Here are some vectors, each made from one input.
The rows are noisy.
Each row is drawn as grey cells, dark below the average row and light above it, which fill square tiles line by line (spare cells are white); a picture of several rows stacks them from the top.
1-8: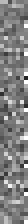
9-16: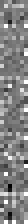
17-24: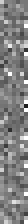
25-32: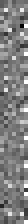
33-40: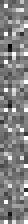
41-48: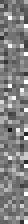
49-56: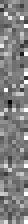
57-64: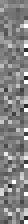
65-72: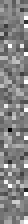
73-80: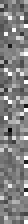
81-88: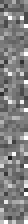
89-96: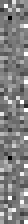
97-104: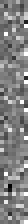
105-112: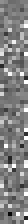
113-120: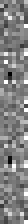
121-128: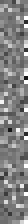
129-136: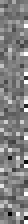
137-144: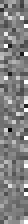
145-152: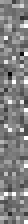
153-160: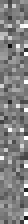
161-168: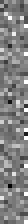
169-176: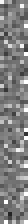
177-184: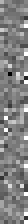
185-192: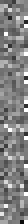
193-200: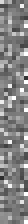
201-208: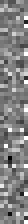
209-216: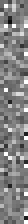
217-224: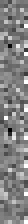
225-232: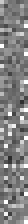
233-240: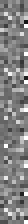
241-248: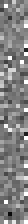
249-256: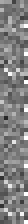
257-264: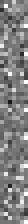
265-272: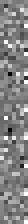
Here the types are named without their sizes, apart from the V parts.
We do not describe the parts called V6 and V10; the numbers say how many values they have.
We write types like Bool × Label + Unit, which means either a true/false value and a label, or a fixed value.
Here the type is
(Circle + V10) × V6 + Line.
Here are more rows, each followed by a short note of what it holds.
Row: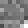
a point on a circle and a value of V6
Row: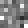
a value of V6 and a value of V10
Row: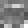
a point on a circle and a value of V6
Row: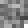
a point on a circle and a value of V6
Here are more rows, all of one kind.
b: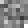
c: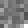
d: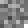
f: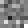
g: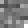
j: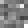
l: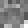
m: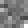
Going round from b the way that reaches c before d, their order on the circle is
b, f, j, g, m, c, l, d.
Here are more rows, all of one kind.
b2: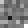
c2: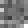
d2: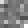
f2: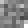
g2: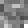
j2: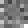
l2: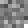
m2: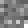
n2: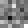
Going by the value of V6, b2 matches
c2, j2 and n2.
